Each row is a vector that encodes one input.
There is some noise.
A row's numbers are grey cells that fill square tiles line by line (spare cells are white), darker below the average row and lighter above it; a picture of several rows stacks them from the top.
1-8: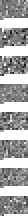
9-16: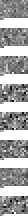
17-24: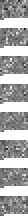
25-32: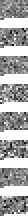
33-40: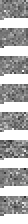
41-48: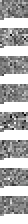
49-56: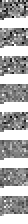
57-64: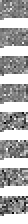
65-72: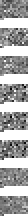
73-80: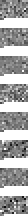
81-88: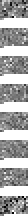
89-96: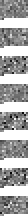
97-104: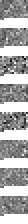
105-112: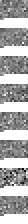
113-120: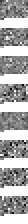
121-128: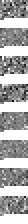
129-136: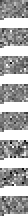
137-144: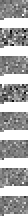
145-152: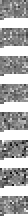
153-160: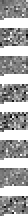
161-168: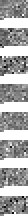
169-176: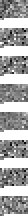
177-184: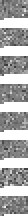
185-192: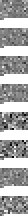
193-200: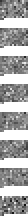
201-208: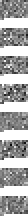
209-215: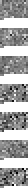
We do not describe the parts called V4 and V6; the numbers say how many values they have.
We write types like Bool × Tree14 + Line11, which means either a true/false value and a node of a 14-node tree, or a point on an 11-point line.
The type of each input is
Bool × V6 + Line7 × (Tree9 + V4).
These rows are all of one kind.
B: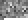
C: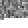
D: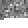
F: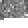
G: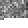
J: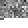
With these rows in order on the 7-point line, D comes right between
F and J.
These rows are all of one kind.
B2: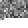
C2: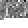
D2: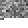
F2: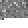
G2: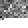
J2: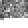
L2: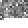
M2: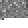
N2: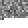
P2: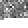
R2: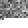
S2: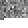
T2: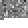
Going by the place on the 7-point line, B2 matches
D2, F2 and M2.
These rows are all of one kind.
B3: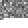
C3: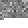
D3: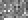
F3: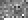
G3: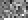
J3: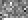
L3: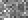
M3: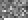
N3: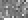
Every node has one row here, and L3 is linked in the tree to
C3, M3 and N3.
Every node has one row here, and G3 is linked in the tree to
D3.
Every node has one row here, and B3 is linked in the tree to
F3, J3 and M3.
